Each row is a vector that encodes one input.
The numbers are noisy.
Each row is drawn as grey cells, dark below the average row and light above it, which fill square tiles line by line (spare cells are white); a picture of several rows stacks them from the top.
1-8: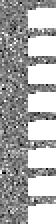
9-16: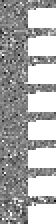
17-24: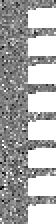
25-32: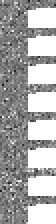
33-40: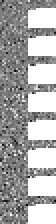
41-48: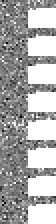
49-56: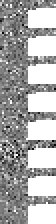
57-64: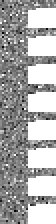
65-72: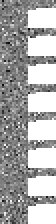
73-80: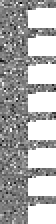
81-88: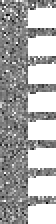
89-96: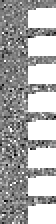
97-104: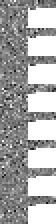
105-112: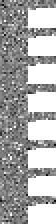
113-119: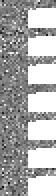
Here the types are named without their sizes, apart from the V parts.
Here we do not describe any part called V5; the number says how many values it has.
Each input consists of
a point on a line and a true/false value, together with either a point on a line, or a value of V5.
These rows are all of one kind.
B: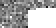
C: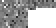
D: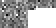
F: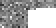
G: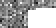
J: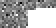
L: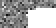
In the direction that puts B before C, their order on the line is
L, B, C, D, J, G, F.
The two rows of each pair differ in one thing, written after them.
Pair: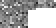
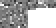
the place on the line
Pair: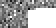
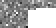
the place on the line
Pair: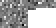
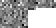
the place on the line
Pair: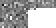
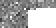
the place on the line
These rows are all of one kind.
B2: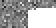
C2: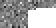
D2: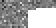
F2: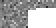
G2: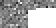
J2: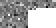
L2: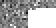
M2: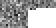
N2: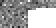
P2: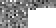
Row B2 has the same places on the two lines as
C2, D2, N2 and P2.
